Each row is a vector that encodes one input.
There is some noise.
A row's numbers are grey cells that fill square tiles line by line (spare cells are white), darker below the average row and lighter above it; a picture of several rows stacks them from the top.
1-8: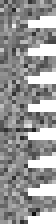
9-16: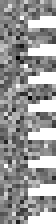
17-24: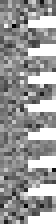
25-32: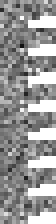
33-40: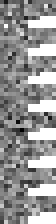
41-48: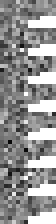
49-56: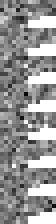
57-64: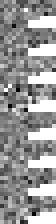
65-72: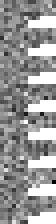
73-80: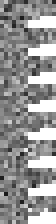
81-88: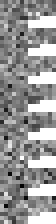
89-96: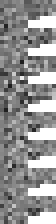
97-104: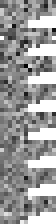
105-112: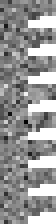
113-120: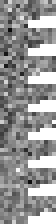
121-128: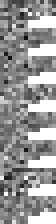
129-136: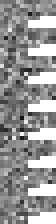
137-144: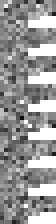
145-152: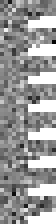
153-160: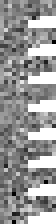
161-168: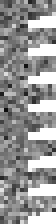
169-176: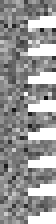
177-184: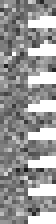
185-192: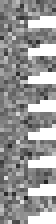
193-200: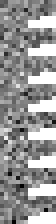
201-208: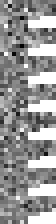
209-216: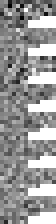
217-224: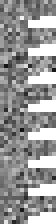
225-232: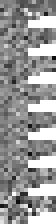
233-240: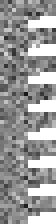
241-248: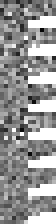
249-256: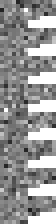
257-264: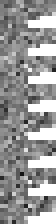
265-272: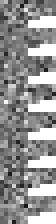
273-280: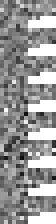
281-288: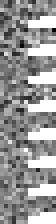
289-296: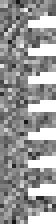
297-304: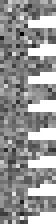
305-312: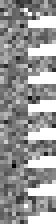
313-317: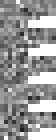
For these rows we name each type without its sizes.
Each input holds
a label, together with either a label, or a point on a line.
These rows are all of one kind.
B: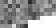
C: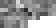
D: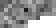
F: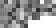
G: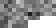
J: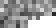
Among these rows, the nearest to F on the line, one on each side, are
C and D.
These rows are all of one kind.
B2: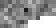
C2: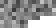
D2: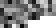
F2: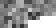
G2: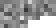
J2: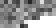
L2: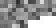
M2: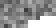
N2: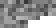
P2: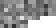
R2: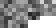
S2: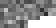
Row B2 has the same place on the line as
C2, L2, N2 and S2.
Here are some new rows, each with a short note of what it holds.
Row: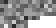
two labels
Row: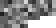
a label and a point on a line
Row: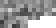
a label and a point on a line
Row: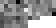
two labels
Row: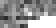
two labels
